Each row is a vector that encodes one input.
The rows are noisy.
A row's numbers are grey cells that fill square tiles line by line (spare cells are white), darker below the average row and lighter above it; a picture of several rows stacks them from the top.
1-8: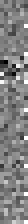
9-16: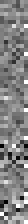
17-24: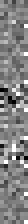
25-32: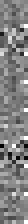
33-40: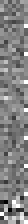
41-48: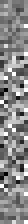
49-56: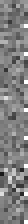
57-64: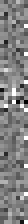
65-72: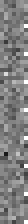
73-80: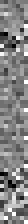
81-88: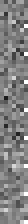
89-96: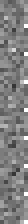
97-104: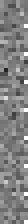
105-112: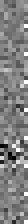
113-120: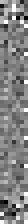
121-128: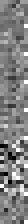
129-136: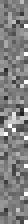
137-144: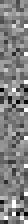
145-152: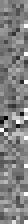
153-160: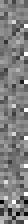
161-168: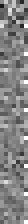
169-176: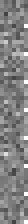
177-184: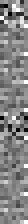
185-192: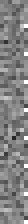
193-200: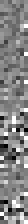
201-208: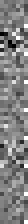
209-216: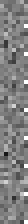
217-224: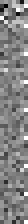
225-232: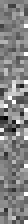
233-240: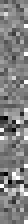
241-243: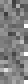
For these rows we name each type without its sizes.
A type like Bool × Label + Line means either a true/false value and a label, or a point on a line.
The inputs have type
Bool × Bool × Bool + (Circle + Unit) × Tree.
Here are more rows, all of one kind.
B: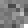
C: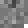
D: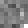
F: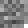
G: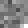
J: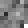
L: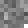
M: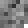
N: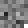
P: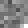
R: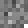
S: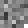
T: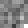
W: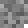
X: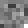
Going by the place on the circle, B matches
C, D, M and X.
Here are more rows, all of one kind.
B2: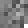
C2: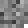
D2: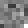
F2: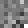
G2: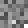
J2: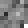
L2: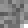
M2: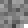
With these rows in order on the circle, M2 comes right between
F2 and L2.
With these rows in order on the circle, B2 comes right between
D2 and J2.
